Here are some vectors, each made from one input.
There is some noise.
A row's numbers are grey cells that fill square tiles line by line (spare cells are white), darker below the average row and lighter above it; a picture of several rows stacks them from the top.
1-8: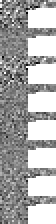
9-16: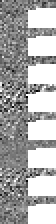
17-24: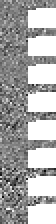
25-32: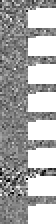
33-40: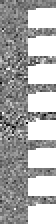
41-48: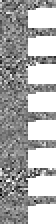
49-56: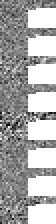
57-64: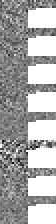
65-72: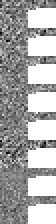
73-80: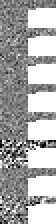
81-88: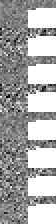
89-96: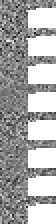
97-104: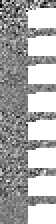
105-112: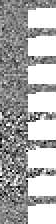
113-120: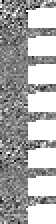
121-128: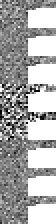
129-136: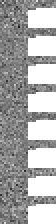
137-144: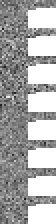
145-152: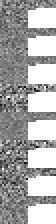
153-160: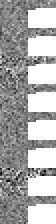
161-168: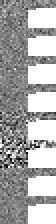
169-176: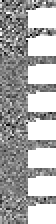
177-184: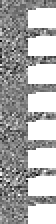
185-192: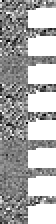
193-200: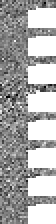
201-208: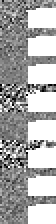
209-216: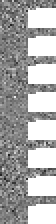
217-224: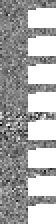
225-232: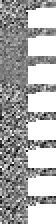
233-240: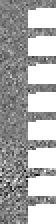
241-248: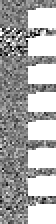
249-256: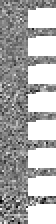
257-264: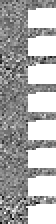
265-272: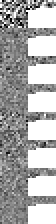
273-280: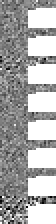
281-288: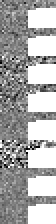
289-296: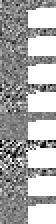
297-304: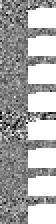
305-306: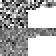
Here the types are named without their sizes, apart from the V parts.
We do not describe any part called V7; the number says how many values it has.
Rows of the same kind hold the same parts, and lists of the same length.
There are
4 kinds of row.
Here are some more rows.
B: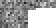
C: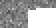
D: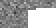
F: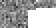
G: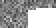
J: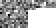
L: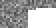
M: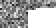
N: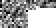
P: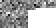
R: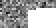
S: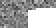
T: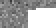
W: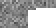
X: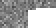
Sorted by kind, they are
B, D, M, R, T, X
C, G, L
F, P, S
J, N, W

